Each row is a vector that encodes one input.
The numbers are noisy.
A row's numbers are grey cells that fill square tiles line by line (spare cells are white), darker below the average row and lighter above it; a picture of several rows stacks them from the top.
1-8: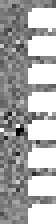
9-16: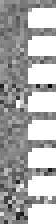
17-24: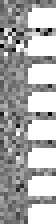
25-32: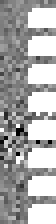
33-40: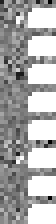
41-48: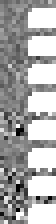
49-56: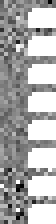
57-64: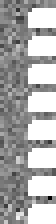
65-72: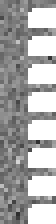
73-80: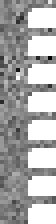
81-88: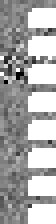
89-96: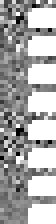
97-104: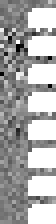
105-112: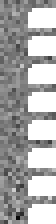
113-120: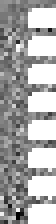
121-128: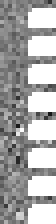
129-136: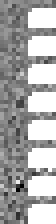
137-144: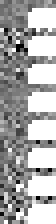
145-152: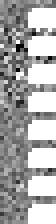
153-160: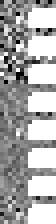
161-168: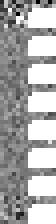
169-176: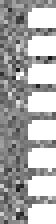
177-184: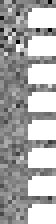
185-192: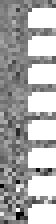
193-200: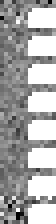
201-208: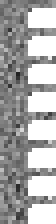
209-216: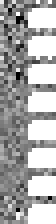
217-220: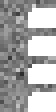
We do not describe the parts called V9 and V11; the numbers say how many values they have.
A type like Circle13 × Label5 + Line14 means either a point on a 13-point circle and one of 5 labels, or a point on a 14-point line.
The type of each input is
Label5 × Label5 × Label5 × V11 + V9.
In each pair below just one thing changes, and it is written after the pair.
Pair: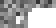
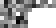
the value of V11
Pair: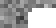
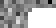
one of the three labels
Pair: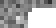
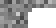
the value of V11
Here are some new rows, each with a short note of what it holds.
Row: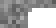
a value of V9
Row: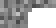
three labels (each one of 5) and a value of V11
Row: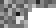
three labels (each one of 5) and a value of V11
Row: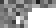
three labels (each one of 5) and a value of V11
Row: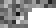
a value of V9
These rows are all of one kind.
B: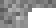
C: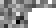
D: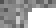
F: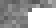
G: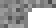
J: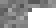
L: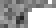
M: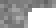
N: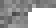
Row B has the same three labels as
C, D and M.
